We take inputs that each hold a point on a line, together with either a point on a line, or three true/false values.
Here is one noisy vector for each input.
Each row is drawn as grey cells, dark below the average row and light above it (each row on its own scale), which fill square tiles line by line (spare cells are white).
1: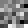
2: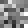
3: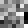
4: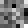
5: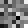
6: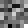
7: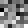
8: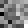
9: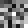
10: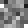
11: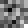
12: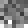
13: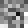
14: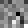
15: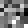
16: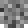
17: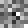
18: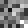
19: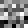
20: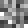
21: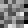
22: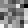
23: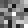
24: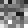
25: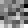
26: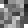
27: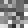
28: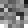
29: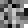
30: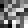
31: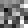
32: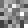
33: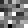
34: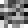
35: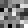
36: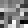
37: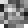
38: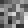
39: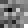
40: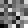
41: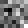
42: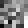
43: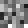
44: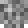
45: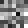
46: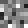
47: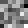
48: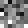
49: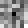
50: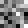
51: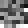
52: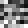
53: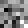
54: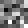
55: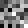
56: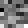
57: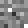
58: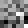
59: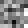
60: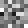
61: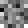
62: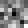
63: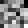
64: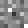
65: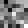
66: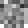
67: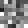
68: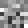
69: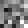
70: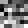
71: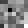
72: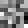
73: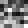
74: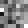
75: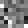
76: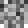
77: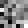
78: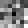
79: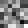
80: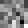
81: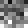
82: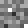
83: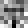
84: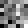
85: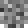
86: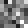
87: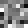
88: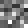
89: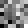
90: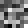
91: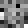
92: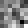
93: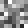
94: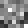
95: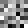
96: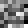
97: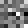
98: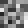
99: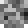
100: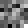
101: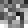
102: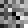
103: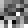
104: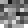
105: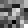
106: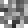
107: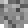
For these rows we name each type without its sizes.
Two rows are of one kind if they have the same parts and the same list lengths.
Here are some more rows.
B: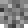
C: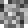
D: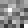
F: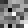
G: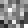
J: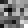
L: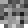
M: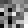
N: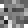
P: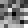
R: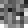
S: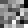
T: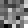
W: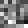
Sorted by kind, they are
B, C, D, G, L, N, P, R, S, W
F, J, M, T

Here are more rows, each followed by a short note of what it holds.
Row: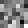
a point on a line and three true/false values
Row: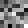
a point on each of two lines
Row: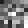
a point on each of two lines
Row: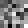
a point on each of two lines
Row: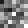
a point on each of two lines
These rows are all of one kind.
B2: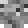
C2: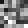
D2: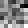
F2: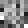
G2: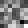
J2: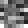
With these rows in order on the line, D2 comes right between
B2 and G2.
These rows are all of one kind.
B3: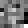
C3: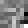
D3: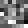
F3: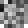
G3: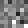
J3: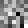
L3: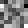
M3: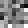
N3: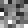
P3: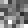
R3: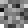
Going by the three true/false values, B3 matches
C3, D3 and G3.
